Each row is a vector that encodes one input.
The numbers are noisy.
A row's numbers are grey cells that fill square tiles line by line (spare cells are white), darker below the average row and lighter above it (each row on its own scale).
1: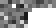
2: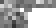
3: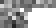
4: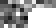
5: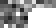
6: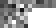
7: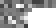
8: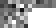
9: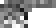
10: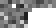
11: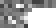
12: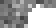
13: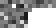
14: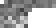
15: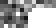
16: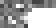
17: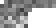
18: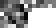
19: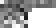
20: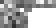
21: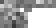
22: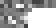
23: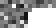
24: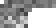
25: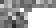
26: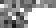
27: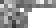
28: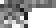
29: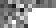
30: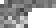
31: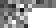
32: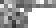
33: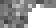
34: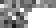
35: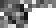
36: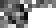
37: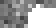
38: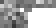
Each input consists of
either a point on a 4-point line, or three true/false values.
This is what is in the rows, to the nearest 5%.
About 25% of them hold a point on a 4-point line. The rest hold three true/false values.
